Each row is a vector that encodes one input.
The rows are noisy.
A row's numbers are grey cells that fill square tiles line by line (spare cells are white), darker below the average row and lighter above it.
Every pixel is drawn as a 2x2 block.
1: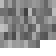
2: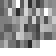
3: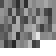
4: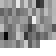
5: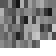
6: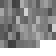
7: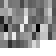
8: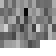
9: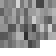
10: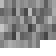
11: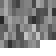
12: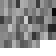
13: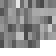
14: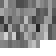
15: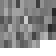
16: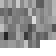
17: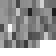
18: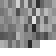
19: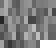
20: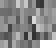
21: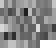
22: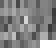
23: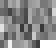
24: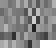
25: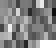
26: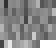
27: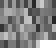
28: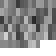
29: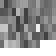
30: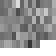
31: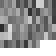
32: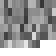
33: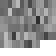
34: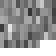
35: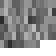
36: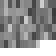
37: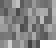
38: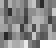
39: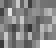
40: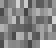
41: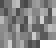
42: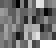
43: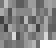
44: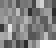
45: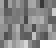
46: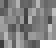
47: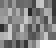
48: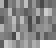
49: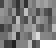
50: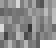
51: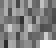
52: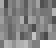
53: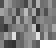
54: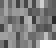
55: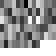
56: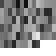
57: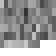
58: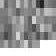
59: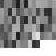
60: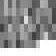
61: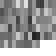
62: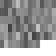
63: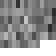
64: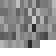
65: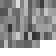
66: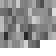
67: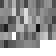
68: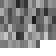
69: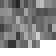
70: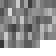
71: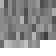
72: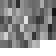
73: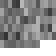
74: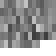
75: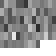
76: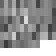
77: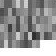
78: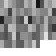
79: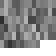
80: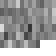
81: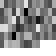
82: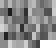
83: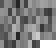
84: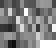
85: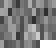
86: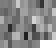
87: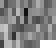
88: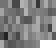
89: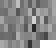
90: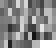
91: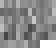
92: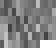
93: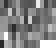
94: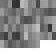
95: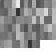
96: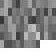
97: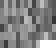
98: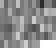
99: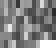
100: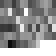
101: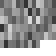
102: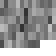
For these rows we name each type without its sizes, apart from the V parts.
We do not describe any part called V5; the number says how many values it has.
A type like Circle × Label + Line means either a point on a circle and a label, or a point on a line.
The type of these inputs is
Bool × V5 + Line.
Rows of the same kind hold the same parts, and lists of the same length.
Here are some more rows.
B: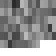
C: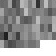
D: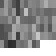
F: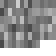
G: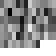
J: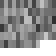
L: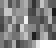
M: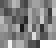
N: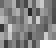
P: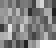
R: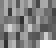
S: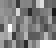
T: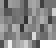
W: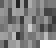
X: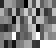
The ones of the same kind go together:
B, C, D, G, J, L, N, P, R, S, W, X
F, M, T

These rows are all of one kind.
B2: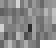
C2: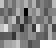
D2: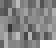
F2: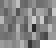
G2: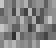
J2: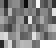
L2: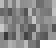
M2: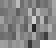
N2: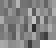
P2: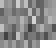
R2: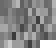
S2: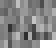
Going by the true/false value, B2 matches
D2, J2 and R2.
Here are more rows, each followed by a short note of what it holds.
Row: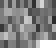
a point on a line
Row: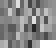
a true/false value and a value of V5
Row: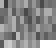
a true/false value and a value of V5
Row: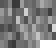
a point on a line
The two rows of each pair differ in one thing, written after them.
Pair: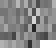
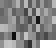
the true/false value
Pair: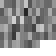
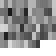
the value of V5
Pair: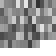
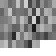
the value of V5
